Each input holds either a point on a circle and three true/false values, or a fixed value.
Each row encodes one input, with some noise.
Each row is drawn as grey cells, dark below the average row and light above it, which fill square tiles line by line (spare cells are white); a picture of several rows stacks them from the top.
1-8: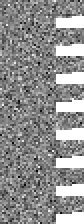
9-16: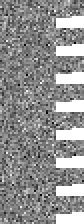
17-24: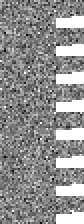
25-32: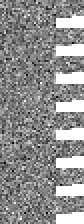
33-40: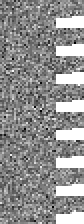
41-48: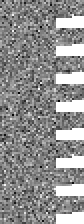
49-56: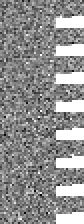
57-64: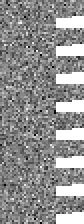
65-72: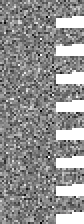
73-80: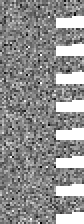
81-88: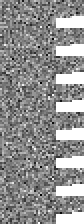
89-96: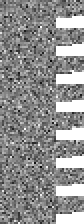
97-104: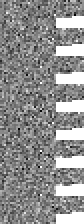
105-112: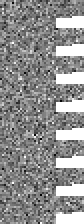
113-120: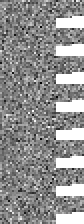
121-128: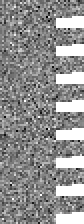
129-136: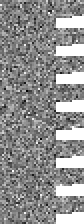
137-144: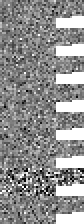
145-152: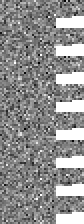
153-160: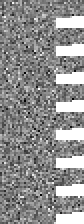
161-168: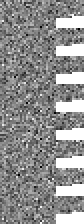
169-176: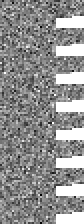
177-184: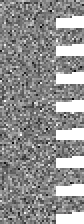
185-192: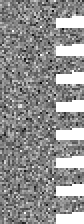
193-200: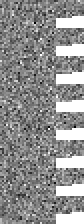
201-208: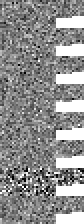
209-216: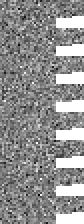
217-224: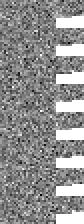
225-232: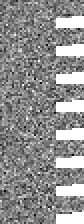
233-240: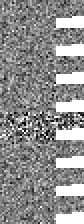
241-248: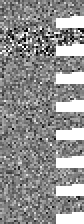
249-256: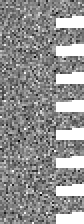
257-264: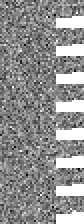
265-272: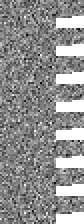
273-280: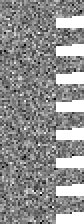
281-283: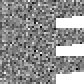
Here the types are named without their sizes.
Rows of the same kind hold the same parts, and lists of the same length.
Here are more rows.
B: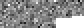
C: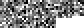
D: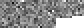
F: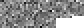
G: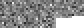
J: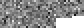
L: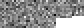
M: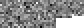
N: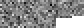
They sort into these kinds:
B, D, F, G, J, L, M, N
C

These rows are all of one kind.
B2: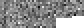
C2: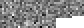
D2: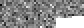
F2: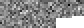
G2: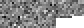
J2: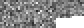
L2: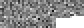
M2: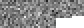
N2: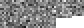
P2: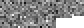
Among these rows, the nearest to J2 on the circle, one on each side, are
D2 and L2.
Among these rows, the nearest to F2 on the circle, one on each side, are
B2 and D2.
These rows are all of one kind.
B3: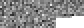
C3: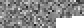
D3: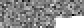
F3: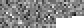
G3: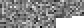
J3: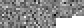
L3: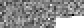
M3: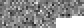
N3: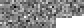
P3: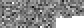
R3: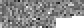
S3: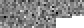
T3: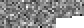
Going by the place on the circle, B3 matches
D3 and L3.
